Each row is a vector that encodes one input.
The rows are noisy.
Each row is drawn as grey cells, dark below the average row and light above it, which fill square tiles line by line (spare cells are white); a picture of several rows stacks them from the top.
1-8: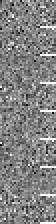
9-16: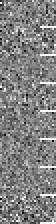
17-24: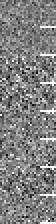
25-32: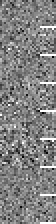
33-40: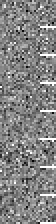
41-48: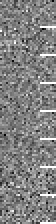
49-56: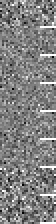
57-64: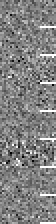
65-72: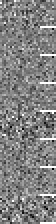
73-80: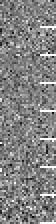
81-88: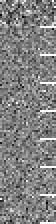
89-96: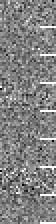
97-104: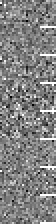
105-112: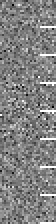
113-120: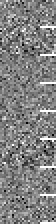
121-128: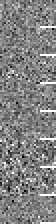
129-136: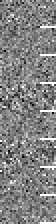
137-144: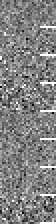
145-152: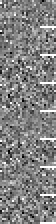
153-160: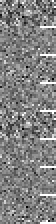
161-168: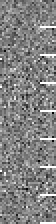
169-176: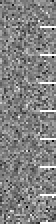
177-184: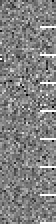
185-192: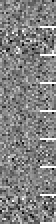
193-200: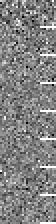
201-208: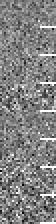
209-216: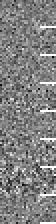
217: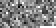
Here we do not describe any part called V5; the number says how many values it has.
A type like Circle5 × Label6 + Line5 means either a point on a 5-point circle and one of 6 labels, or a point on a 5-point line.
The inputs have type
(Bool × Bool × Bool + List2(V5)) × Tree7 + Label8.
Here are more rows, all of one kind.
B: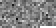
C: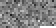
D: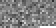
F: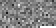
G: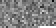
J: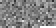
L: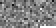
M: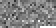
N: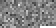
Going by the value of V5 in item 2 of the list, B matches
C, D and M.
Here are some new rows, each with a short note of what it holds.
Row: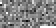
a node of a 7-node tree and three true/false values
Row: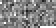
a node of a 7-node tree and three true/false values
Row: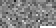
a node of a 7-node tree, together with a list of two items
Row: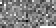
a node of a 7-node tree and three true/false values
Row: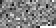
a node of a 7-node tree and three true/false values
